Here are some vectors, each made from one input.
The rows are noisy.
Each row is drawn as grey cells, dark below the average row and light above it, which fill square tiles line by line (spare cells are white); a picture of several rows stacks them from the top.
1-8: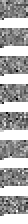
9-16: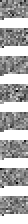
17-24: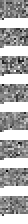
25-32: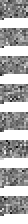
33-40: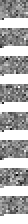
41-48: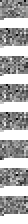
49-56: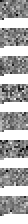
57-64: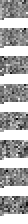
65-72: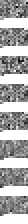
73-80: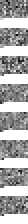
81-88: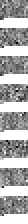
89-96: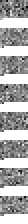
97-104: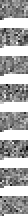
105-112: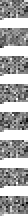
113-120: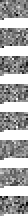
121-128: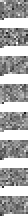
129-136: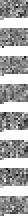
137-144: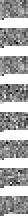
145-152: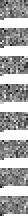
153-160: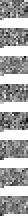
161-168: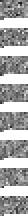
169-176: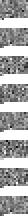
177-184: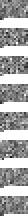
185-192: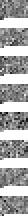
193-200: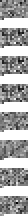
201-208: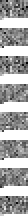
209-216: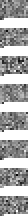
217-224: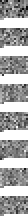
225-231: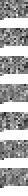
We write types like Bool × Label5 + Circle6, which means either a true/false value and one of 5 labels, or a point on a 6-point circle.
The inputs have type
Bool × Bool × Bool × (Circle10 + Unit) + Circle9 + Unit.
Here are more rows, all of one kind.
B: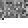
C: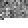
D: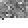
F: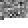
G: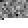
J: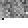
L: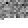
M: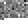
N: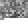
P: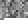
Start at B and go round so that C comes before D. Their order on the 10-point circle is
B, L, C, F, G, J, P, N, D, M.
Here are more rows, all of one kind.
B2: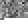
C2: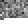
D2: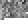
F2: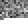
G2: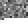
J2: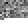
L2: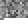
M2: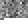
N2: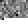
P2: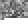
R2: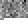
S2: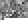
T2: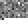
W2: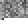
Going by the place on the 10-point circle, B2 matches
D2, L2, M2 and R2.
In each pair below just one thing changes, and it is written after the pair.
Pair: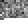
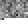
the place on the 10-point circle
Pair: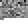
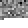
one of the three true/false values
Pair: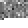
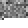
the place on the 10-point circle
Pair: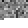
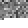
one of the three true/false values
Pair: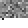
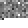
the place on the 10-point circle
